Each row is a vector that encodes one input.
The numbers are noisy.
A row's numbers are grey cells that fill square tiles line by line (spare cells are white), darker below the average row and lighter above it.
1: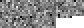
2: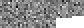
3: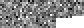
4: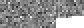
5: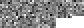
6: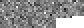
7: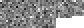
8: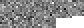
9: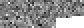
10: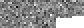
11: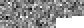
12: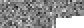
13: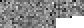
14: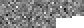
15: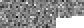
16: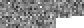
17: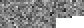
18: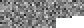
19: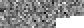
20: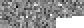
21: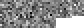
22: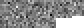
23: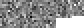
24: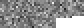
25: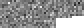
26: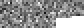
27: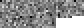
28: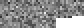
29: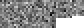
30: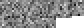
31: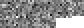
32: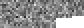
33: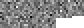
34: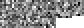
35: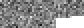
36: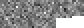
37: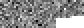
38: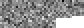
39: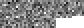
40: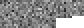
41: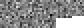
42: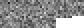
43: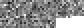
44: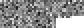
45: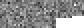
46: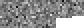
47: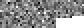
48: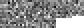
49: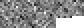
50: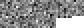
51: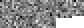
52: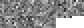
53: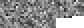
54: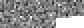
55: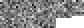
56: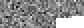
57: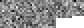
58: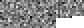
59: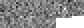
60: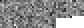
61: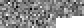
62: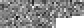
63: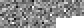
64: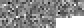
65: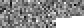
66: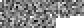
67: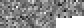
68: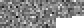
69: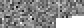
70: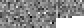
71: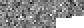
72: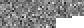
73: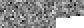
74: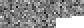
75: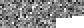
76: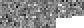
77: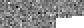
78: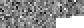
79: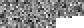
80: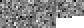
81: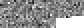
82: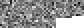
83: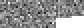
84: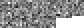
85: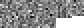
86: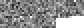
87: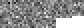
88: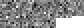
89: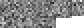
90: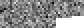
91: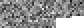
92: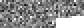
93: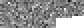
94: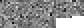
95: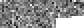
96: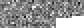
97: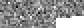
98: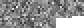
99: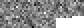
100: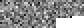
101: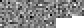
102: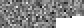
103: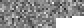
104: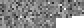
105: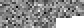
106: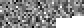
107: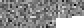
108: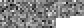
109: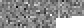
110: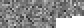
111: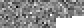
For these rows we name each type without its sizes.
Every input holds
a label and a point on a line, together with either a fixed value, or a node of a tree.
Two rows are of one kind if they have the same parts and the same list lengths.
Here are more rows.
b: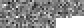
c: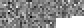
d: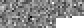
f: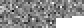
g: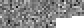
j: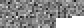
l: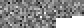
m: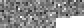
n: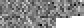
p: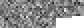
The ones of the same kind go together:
b, c, d, f, j, l
g, m, n, p

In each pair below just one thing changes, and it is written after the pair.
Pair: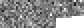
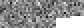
the label
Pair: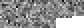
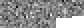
the label
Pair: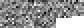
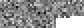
the node of the tree
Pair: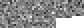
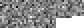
the node of the tree
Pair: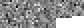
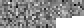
the label
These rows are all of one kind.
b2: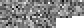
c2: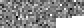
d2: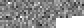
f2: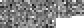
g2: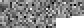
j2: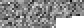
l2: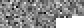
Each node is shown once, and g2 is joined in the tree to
b2, c2 and j2.
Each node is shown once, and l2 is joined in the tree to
j2.
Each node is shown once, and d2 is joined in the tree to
c2.
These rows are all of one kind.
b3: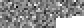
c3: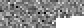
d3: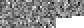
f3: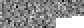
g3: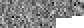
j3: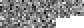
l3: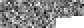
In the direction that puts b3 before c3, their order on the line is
b3, c3, f3, d3, j3, g3, l3.
